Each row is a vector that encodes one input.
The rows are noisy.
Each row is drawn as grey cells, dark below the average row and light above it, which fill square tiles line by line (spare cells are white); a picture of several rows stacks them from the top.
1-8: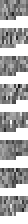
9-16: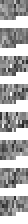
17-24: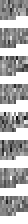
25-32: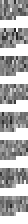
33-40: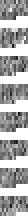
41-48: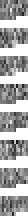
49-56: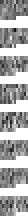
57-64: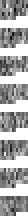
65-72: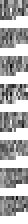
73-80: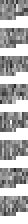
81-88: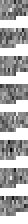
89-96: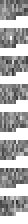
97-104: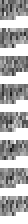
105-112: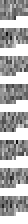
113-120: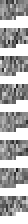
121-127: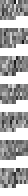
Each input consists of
a true/false value, together with either one of 7 labels, or a point on each of two 6-point lines.
